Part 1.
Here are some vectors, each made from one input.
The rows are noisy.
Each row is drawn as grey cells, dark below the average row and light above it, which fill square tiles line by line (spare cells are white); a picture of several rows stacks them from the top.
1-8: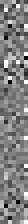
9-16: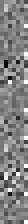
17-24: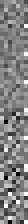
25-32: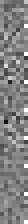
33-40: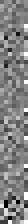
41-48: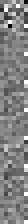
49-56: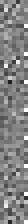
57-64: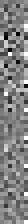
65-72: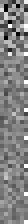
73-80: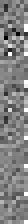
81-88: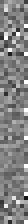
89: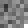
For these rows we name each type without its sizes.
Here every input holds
a point on a line.
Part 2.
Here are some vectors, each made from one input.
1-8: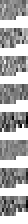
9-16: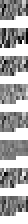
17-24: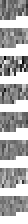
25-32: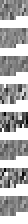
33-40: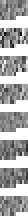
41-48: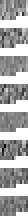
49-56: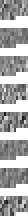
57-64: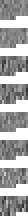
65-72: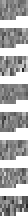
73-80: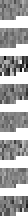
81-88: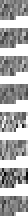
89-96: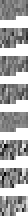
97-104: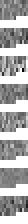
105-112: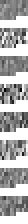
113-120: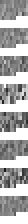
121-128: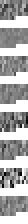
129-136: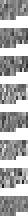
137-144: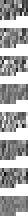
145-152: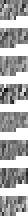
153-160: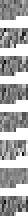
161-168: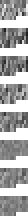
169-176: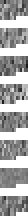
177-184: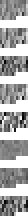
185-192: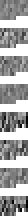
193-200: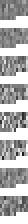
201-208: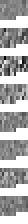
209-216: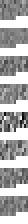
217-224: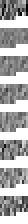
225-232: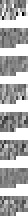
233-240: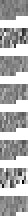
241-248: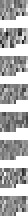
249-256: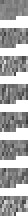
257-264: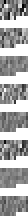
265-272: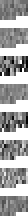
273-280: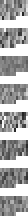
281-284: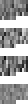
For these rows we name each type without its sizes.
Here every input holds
a point on a line.
